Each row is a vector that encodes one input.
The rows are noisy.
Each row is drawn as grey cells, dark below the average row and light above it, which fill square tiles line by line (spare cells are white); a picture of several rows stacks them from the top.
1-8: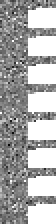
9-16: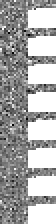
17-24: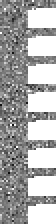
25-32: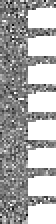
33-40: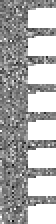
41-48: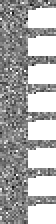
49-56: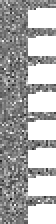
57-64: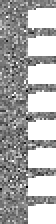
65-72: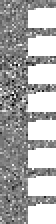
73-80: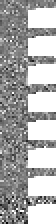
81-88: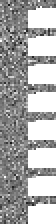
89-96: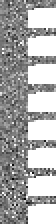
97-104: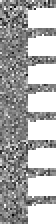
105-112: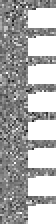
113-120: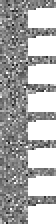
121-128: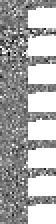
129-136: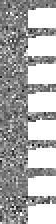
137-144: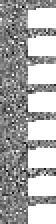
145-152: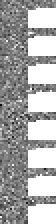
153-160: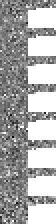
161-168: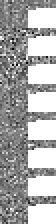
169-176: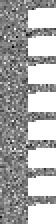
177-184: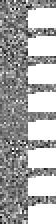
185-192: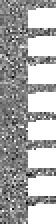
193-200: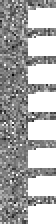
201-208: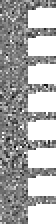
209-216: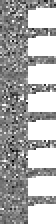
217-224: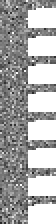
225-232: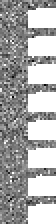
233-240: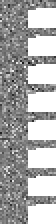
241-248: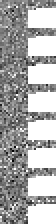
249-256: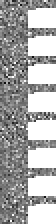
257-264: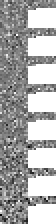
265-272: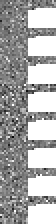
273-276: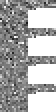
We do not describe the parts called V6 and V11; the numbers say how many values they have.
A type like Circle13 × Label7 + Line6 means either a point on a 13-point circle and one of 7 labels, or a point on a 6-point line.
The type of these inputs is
(Circle9 + V11) × (Line8 + V6) + Label5.
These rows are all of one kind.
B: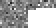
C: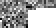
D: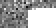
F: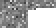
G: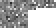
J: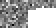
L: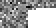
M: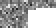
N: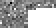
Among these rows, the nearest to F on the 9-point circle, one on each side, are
G and M.
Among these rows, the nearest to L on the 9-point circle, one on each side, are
G and N.
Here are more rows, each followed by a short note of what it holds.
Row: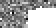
a value of V6 and a value of V11
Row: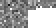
a value of V6 and a value of V11
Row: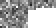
a point on a 9-point circle and a value of V6
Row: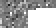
a value of V6 and a value of V11
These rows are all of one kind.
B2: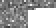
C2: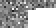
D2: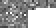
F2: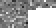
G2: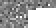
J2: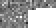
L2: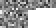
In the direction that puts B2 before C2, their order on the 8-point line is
F2, G2, J2, D2, L2, B2, C2.
